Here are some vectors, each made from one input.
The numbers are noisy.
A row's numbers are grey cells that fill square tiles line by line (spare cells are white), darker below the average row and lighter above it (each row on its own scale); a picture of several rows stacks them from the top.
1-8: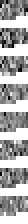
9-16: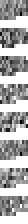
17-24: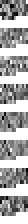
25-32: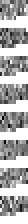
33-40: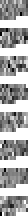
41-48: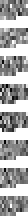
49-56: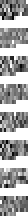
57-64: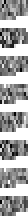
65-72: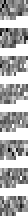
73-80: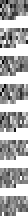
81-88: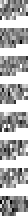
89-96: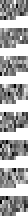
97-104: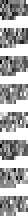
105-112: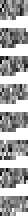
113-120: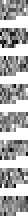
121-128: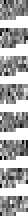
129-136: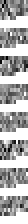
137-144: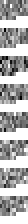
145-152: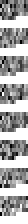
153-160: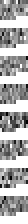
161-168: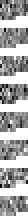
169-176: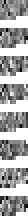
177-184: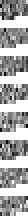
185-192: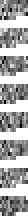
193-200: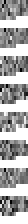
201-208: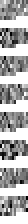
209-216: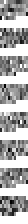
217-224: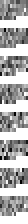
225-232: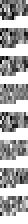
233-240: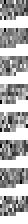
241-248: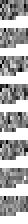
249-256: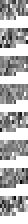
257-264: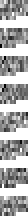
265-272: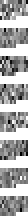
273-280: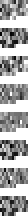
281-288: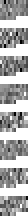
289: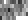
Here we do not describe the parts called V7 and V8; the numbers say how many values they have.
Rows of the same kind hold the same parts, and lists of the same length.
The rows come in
3 kinds.
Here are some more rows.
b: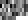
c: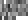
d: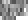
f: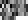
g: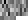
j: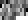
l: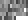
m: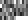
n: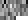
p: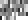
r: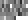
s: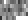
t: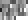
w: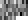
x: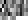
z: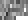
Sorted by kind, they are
b, f, j
c, d, l, p, r, s, t, z
g, m, n, w, x

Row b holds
a value of V8.
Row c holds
a point on a 12-point line, a true/false value and a value of V7.
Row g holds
a point on a 6-point line and a point on a 12-point line.
